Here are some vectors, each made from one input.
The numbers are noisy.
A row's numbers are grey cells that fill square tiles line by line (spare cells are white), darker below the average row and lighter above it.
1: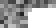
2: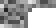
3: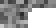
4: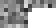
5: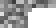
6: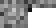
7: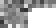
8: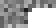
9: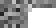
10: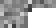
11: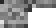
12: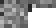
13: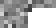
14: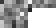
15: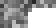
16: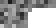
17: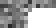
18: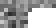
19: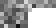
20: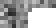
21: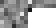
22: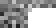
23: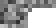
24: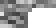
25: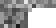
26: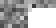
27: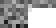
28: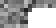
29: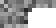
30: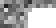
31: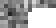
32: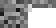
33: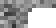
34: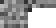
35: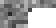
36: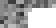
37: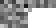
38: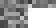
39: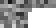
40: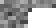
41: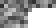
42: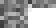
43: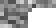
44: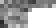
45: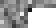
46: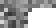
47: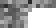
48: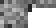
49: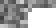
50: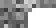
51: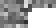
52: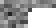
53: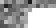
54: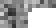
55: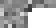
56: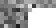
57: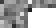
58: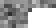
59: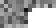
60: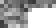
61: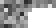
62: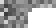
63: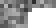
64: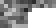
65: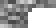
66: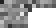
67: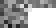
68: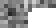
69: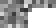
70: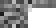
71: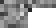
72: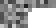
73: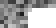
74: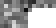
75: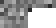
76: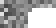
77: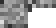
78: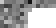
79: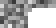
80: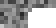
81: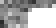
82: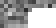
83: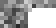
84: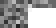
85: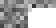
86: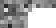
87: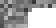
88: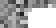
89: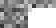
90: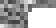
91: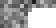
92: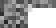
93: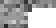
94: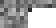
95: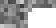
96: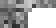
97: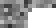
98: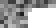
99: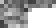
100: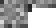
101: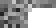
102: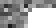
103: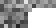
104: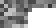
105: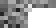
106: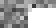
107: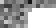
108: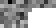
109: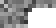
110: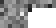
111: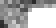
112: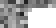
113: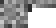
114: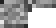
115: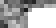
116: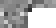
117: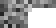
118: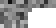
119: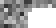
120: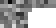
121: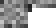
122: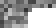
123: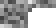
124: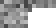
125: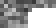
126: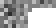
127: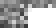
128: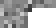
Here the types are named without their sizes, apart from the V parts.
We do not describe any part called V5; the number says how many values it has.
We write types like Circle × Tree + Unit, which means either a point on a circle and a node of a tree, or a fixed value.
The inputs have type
(Bool × Bool × Bool + Unit) × (Circle + Line) × V5.
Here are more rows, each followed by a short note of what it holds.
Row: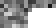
a point on a circle, three true/false values and a value of V5
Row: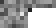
a point on a circle, three true/false values and a value of V5
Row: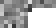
a point on a line and a value of V5
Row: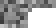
a point on a circle, three true/false values and a value of V5
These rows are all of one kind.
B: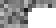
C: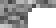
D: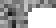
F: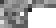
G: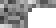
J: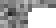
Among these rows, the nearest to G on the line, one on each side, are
D and J.
